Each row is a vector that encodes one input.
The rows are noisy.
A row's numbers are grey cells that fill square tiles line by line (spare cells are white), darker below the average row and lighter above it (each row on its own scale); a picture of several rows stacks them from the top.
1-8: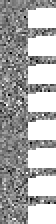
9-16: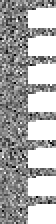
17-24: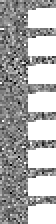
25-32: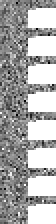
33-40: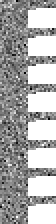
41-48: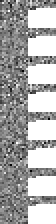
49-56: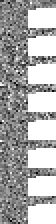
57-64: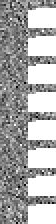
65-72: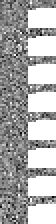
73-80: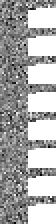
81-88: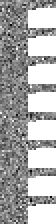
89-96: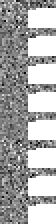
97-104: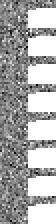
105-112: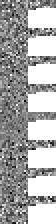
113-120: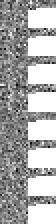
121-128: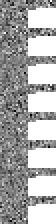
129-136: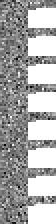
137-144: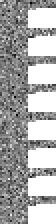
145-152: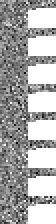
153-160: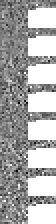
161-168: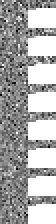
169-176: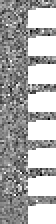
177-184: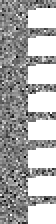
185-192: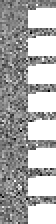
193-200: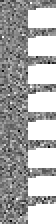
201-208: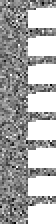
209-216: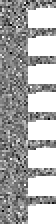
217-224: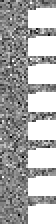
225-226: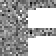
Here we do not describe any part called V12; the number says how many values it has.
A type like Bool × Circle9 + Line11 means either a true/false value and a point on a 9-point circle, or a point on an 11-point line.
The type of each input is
(Bool × Circle8 + V12) × V12.
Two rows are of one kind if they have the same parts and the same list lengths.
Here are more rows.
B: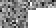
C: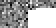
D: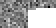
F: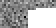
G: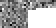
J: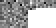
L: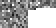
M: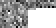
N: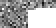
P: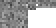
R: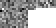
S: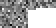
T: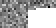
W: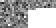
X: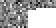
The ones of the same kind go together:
B, C, F, G, J, L, N, P, R, S
D, M, T, W, X

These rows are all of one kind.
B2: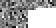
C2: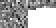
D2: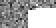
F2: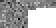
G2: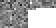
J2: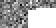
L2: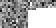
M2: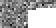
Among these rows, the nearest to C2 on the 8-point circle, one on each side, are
F2 and L2.
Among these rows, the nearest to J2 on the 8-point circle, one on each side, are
D2 and G2.
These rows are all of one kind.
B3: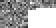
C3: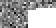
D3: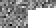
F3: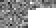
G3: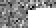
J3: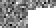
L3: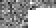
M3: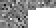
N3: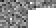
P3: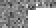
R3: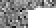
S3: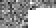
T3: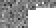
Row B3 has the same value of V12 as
C3, F3, L3 and S3.
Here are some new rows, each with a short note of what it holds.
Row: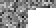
two values of V12
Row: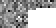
two values of V12
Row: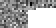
two values of V12
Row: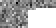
two values of V12
